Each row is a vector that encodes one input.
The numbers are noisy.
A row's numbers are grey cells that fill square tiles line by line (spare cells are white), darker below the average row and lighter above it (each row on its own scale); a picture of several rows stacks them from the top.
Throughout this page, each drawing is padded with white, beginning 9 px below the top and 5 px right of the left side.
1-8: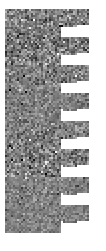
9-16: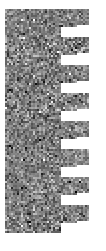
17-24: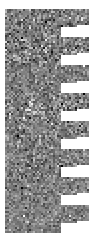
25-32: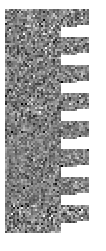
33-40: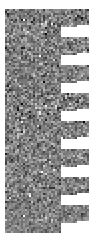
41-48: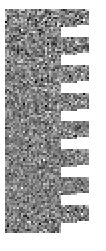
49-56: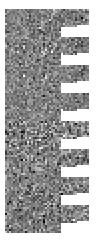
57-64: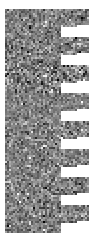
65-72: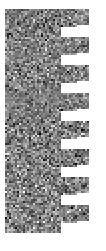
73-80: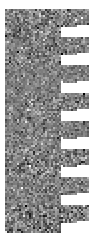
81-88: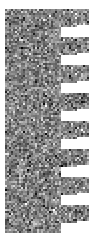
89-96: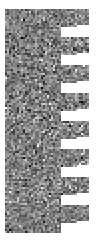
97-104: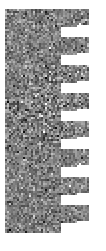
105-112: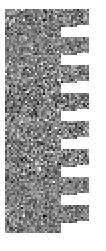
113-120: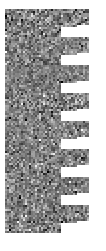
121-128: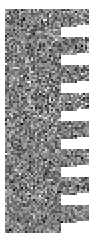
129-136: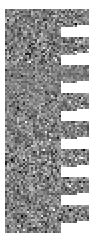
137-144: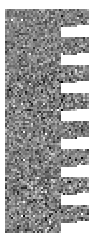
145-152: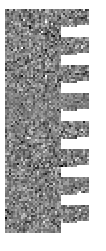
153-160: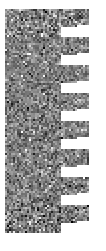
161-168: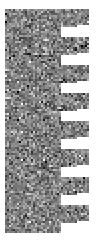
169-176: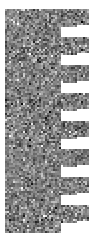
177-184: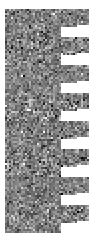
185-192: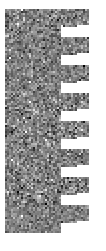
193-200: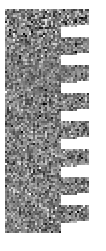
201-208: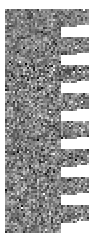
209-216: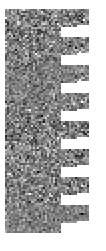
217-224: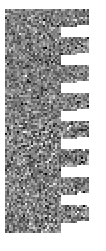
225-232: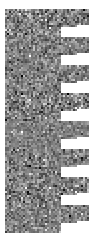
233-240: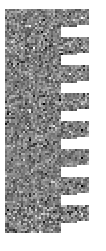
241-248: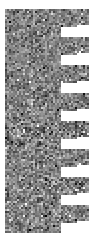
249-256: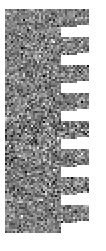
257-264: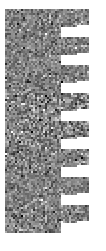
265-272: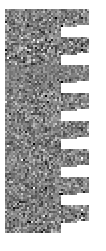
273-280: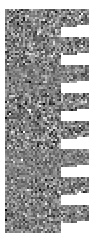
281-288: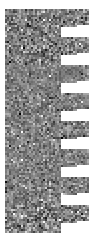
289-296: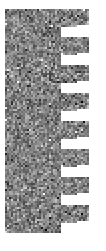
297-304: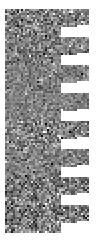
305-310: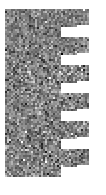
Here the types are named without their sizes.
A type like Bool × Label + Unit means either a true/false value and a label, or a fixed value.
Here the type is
Bool × Bool × Bool × (Circle + Label) + Unit.
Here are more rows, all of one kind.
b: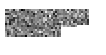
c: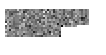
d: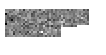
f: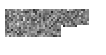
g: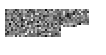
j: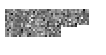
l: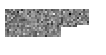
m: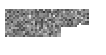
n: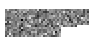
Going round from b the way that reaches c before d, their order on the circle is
b, c, j, l, m, n, g, f, d.
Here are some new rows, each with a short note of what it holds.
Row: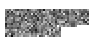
a fixed value
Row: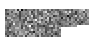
a label and three true/false values
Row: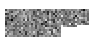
a point on a circle and three true/false values
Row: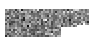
a point on a circle and three true/false values
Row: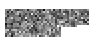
a fixed value
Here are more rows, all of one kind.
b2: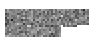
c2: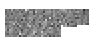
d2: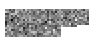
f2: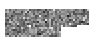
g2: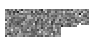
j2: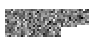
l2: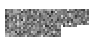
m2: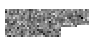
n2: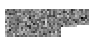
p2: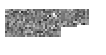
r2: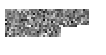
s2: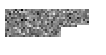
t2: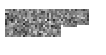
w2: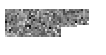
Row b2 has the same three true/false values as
c2, f2 and r2.
